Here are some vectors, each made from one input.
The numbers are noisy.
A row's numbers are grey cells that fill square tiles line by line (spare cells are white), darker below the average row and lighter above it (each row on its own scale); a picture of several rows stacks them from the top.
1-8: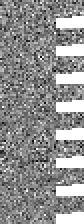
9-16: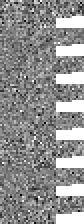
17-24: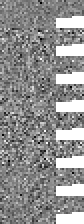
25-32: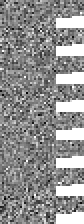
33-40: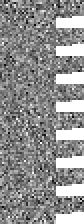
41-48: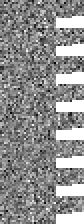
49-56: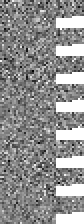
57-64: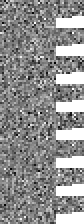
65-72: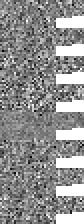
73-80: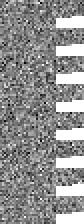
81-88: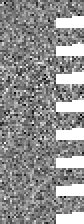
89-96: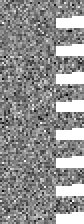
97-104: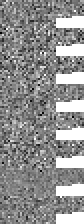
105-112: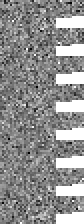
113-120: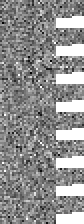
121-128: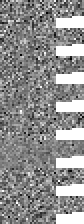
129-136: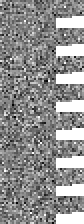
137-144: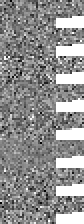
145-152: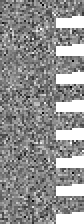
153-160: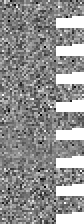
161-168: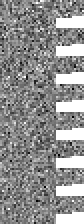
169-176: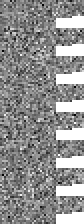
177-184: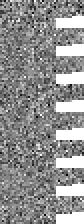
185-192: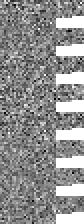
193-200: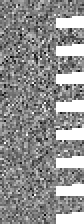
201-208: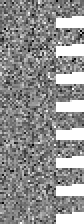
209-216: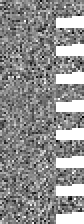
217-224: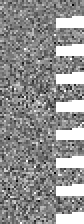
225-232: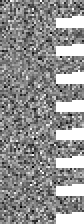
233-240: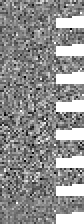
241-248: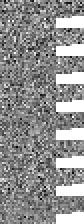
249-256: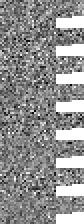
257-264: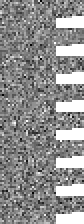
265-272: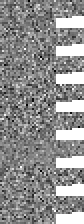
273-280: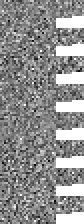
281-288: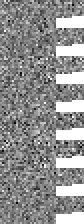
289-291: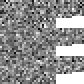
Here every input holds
a node of an 11-node tree, together with either a point on a 13-point circle, or one of 7 labels.
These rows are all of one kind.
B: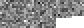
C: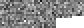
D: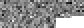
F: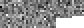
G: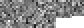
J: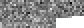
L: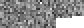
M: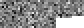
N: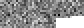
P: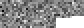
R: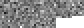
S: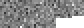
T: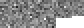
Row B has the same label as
P, R and S.
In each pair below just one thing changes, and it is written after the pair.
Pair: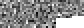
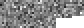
the node of the tree
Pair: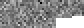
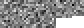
the node of the tree
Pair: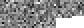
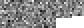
the place on the 13-point circle
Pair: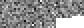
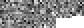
the node of the tree
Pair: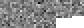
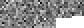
the place on the 13-point circle
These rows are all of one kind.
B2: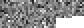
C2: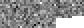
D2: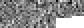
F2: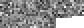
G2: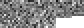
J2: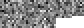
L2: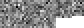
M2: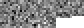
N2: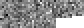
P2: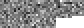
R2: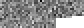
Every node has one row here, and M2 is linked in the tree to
G2 and R2.
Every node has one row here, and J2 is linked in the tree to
B2 and L2.
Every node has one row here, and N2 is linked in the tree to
C2 and P2.
